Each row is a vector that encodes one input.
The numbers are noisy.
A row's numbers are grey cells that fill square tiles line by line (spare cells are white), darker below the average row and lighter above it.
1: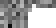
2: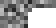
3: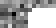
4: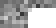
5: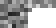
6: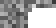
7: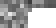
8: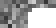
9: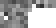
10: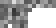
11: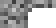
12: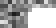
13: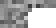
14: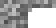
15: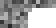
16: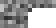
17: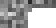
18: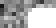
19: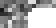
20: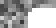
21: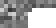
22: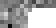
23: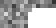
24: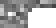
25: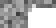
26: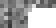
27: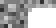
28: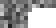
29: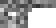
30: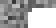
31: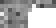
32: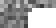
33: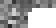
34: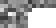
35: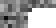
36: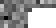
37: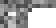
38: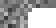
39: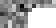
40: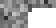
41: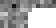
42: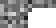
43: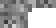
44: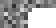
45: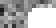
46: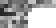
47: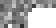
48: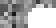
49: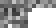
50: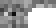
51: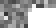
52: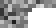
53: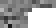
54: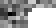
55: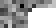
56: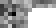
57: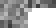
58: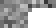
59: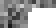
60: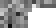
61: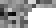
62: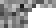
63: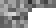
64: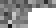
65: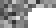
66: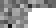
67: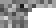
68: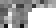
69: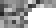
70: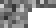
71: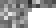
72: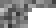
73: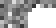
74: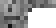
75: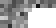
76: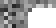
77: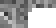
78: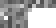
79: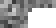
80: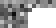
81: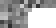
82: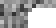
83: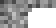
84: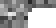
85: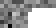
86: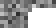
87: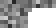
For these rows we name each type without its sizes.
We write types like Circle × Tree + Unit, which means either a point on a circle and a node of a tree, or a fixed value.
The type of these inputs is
(Bool × Bool × Bool + Unit) × Label × Label × Line.
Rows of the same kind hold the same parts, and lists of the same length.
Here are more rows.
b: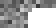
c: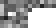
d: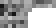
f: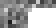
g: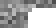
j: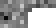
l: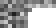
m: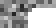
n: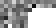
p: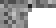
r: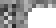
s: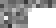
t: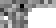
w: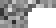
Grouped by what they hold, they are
b, c, f, g, j, p, s
d, l, m, n, r, t, w

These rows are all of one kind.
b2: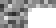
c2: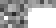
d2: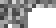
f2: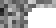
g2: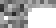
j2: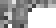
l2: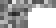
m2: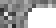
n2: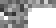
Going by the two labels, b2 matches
c2, g2 and n2.
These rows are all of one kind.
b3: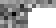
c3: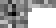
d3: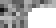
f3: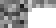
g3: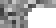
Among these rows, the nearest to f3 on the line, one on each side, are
d3 and g3.
